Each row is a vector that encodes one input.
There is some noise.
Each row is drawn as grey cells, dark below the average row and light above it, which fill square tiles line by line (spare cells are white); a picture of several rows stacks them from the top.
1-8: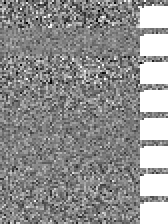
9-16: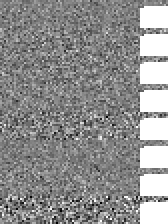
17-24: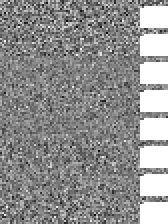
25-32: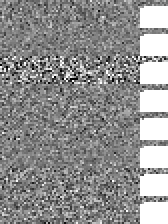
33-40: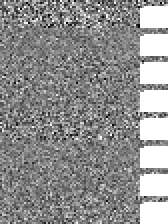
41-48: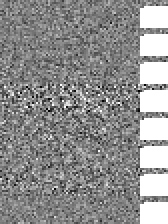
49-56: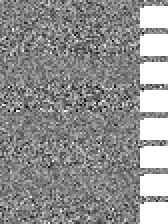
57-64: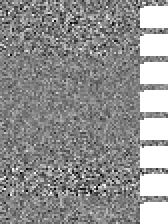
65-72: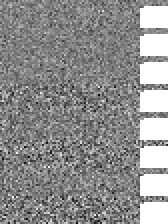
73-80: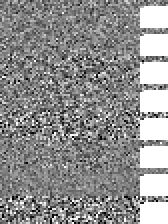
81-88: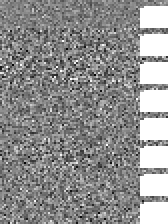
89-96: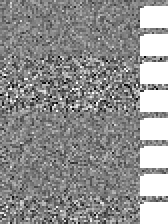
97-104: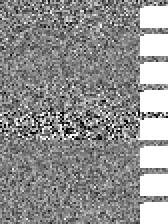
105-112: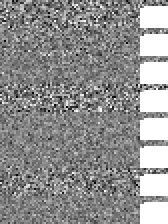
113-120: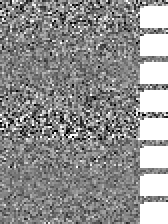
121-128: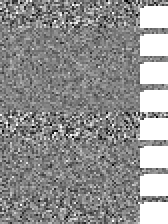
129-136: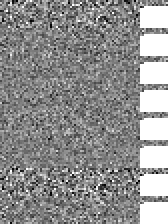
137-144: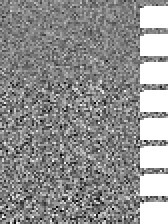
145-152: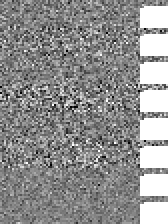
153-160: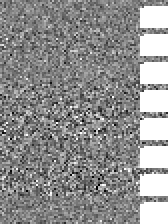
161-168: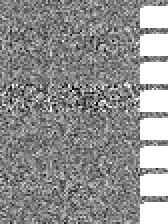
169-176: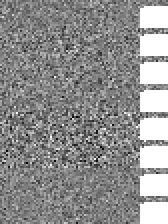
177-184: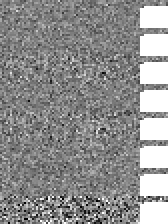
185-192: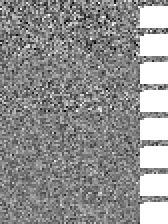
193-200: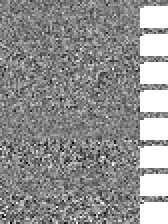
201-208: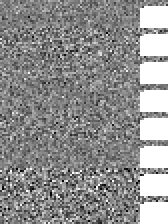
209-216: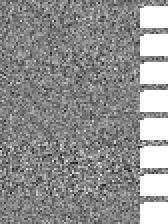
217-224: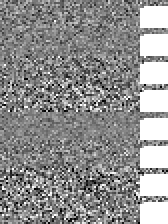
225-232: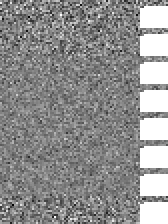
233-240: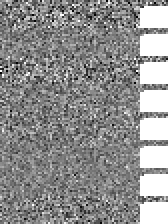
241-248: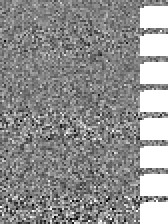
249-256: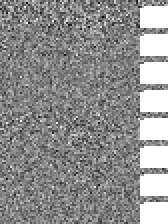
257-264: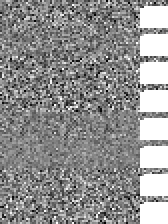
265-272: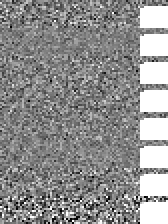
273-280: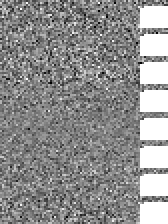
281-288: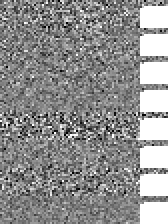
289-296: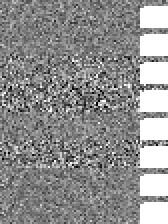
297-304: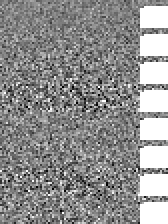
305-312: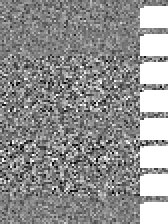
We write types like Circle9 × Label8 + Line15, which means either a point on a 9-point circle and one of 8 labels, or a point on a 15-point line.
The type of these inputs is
List2(Circle11 × Line7).
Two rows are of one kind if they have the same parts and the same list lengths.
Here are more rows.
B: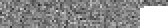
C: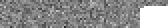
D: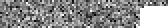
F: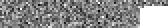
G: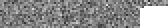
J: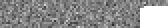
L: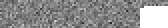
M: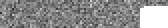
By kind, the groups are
B, C, F, M
D
G, J, L

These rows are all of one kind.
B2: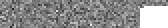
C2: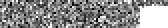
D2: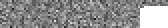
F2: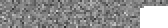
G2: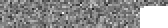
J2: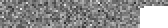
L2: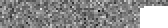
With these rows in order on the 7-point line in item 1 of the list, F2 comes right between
B2 and D2.
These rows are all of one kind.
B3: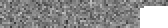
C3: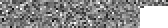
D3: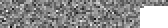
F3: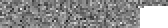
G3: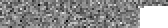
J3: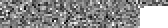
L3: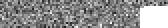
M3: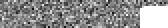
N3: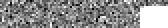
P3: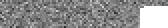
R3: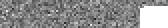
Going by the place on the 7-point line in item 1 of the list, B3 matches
F3, G3, J3 and N3.
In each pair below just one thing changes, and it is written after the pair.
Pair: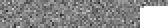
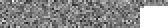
the place on the 7-point line in item 1 of the list
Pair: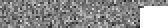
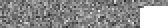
the place on the 7-point line in item 2 of the list
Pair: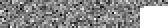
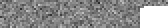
the place on the 11-point circle in item 1 of the list
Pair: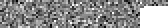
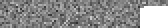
the place on the 7-point line in item 1 of the list
